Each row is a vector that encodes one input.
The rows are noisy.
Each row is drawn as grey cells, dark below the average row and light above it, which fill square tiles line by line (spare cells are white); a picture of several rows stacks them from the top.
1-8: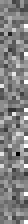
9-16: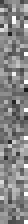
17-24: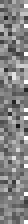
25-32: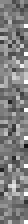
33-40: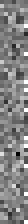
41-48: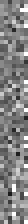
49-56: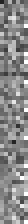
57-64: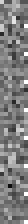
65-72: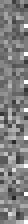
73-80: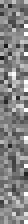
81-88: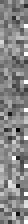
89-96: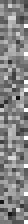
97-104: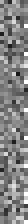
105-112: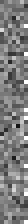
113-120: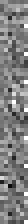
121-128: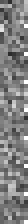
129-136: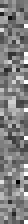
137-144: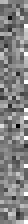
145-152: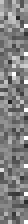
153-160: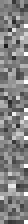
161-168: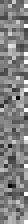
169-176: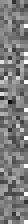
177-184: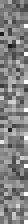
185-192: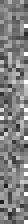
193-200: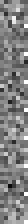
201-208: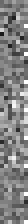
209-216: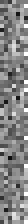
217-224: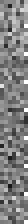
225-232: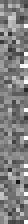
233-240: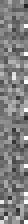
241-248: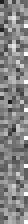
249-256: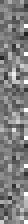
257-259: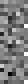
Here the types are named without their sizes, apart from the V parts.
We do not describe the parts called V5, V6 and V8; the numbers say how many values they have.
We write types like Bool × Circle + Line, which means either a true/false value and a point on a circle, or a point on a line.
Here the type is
(Bool × V6 + V5) × (Line + V8) + Label.
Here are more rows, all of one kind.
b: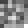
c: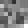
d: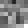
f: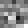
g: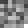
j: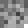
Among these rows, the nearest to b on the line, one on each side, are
d and f.
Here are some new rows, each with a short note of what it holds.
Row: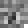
a true/false value, a value of V6 and a value of V8
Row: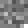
a point on a line, a true/false value and a value of V6
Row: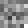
a value of V5 and a value of V8
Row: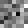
a label
